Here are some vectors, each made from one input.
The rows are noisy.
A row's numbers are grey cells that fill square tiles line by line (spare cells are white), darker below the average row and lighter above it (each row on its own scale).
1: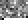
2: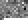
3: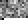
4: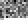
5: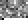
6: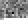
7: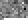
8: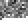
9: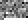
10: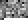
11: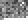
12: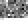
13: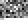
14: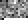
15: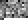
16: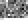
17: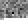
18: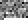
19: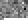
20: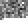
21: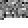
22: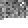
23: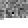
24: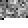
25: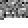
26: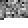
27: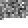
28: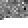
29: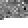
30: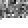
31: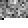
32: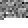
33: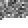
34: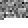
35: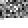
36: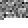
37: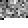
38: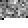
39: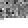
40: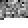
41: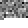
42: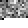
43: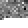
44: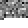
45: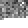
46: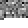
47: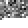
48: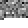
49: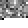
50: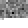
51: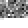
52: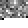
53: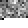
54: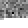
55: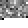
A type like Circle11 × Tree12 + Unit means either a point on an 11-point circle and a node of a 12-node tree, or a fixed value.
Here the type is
Line4 × Line4 + Line5.
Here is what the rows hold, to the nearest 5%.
About 50% of them hold a point on each of two 4-point lines. The rest hold a point on a 5-point line.
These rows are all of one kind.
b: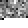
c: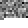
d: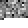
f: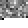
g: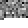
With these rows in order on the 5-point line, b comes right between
d and f.
